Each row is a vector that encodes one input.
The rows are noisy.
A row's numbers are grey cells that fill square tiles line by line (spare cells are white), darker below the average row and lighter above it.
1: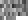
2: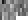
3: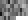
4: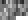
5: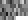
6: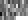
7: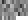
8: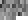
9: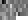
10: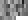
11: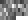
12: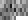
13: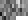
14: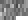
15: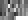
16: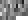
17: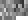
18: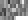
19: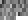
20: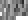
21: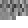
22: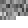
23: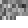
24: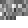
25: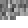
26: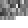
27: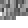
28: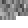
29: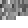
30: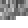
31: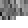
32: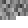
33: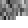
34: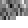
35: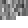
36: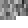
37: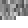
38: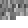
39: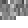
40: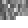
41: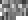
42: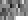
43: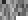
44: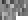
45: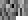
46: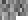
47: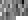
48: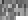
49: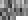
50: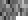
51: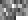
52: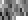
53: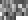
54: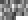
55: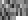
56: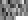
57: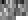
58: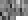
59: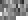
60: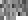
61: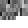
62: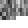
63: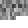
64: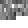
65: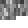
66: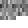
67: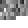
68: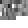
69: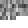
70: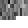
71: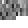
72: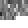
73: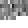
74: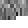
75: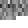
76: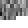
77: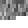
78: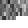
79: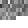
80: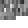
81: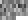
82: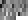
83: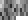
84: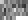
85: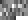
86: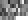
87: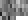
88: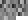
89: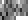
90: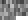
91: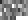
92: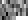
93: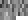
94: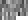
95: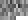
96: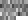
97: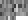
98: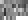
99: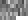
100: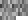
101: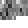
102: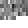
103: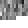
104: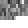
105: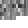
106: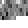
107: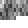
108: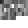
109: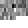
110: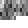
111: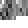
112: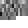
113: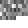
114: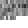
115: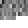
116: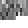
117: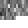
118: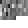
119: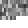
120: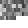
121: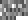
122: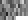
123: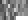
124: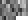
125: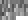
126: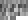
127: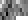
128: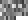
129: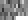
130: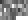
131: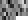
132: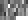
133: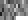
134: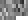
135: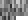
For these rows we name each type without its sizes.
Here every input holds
a point on each of three lines.
